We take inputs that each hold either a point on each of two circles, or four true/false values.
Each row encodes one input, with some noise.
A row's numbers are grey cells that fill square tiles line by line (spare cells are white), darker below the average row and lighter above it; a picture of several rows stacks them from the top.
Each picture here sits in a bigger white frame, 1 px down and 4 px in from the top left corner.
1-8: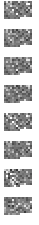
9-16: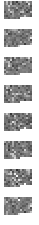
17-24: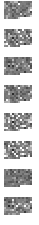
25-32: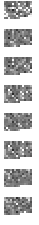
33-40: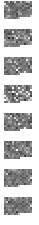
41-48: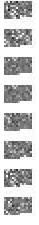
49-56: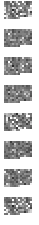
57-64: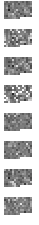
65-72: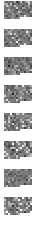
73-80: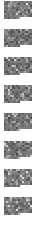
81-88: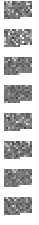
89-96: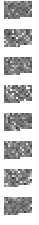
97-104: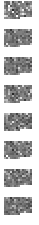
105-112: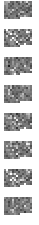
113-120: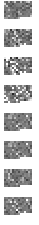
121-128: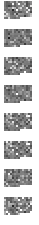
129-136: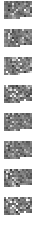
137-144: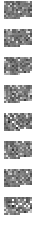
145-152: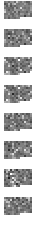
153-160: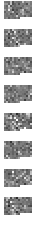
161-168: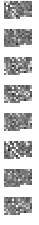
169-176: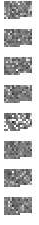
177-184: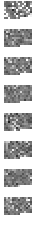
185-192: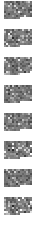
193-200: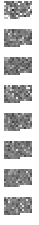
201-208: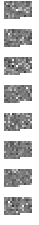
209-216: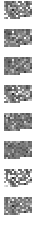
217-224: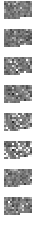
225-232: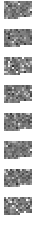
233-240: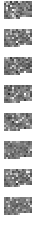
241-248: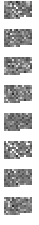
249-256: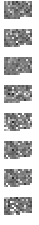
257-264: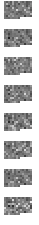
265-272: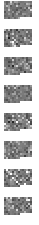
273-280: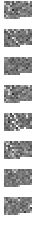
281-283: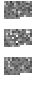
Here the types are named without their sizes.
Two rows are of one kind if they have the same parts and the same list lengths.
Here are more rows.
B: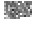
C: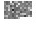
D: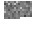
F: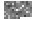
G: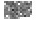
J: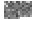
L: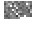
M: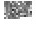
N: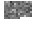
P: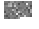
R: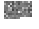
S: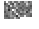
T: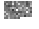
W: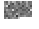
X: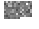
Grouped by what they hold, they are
B, C, D, G, J, L, M, N, P, R, S, W, X
F, T

